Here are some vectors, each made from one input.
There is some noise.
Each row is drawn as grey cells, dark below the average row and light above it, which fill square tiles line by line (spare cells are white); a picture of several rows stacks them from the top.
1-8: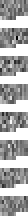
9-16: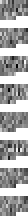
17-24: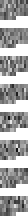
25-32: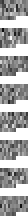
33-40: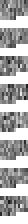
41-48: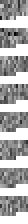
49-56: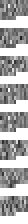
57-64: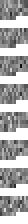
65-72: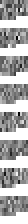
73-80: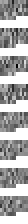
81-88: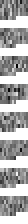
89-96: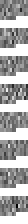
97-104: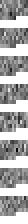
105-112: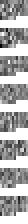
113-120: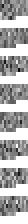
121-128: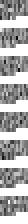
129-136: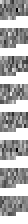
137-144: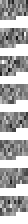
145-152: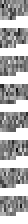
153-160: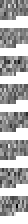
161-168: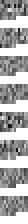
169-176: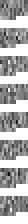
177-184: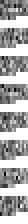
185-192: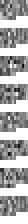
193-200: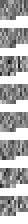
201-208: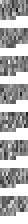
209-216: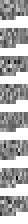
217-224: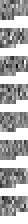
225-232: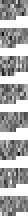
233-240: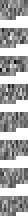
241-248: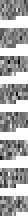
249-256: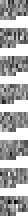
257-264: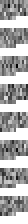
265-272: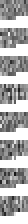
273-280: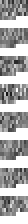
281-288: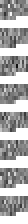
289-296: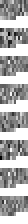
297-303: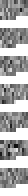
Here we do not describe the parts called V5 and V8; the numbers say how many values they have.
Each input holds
either a point on a 7-point line, or a value of V5 and a value of V8, or a list of up to three points on a 4-point line.
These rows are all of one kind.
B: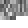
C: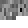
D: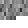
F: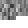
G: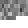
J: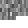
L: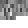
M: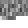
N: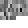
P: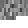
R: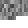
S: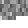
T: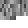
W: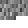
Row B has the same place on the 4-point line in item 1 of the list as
L, P, R and T.
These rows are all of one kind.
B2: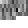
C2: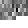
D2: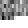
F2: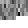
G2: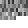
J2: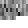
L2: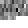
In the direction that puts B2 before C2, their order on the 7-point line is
D2, F2, J2, L2, B2, C2, G2.
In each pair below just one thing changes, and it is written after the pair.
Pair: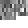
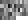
the value of V5
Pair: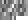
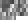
the value of V5
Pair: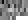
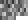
the value of V8
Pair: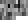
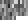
the value of V5
